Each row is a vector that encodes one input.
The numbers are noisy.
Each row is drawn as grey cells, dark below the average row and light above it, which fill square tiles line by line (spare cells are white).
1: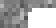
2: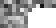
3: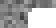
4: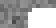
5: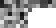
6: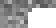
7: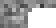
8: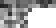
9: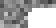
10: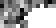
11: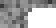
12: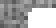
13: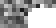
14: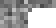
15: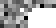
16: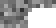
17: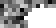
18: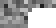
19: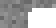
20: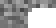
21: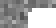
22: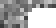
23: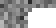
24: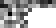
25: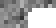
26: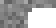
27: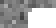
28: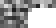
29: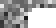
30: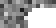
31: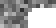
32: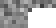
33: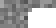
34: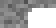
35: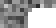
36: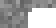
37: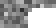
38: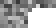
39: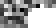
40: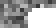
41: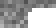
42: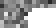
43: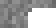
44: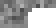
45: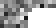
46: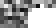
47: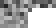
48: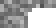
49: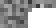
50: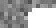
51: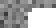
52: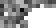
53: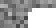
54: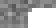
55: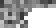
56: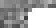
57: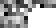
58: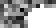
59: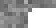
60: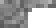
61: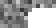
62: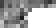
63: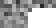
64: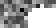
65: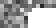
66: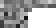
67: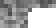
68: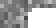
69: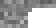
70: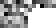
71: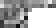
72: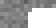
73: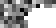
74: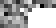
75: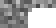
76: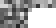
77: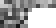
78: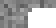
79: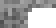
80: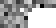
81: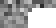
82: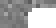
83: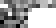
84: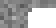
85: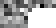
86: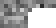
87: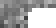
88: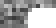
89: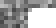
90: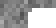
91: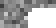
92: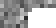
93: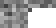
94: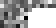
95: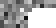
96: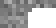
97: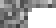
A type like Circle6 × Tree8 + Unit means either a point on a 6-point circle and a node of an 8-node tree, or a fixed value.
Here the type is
(Line3 × Line3 + Line5) × Line5.
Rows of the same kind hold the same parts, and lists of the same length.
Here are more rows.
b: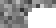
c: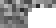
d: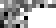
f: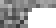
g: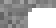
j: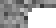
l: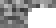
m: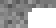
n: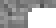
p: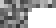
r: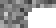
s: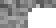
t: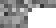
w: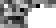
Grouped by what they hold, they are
b, c, d, g, l, m, n, p, r, s
f, j, t, w

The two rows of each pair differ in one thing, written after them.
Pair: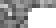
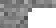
the place on the 5-point line
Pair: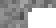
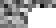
the place on one of the two 3-point lines
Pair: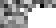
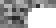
the place on the 5-point line
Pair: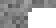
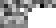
the place on one of the two 3-point lines
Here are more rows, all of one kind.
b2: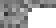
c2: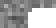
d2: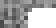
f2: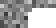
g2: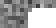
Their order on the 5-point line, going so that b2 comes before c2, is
b2, g2, c2, d2, f2.
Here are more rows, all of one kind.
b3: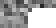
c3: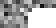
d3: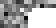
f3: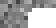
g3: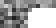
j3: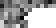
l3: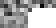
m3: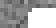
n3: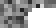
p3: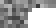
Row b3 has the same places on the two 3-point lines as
d3 and m3.
